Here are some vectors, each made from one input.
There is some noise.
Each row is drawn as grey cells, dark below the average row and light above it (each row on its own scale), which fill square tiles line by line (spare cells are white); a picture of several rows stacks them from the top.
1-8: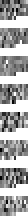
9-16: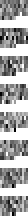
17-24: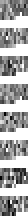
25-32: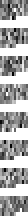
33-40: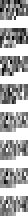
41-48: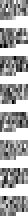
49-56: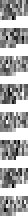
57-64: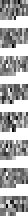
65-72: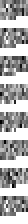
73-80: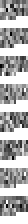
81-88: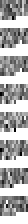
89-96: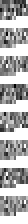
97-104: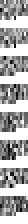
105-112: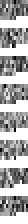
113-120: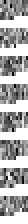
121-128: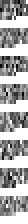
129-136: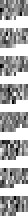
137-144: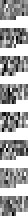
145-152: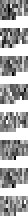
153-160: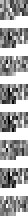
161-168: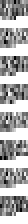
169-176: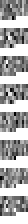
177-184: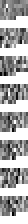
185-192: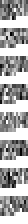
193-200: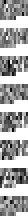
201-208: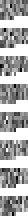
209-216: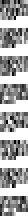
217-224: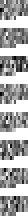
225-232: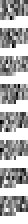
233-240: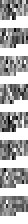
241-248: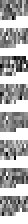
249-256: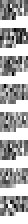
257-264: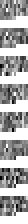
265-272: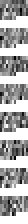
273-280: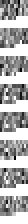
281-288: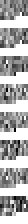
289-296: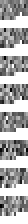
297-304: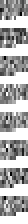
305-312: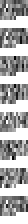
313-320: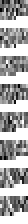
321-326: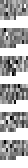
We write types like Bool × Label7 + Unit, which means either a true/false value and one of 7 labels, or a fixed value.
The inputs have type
Line6 + List2(Line11).
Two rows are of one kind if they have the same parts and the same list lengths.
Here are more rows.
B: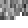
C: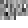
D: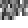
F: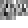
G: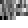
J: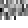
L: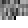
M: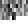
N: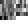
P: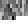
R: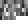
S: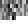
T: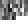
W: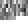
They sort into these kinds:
B, D, L, R
C, F, J, W
G, N
M, P, S, T

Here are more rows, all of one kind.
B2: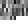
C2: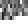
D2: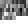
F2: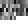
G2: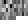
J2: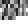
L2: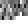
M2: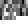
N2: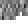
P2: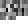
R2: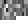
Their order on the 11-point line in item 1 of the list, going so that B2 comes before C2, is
D2, M2, F2, R2, B2, G2, P2, J2, C2, L2, N2.
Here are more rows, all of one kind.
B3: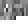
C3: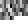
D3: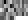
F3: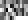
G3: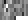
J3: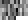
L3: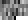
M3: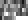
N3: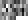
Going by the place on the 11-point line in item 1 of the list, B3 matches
G3 and L3.
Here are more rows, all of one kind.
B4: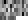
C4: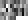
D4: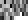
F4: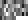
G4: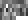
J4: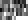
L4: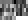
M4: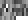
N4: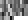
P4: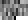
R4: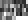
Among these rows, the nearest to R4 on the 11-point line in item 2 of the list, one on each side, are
J4 and L4.
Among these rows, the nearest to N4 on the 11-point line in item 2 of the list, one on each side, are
L4 and M4.
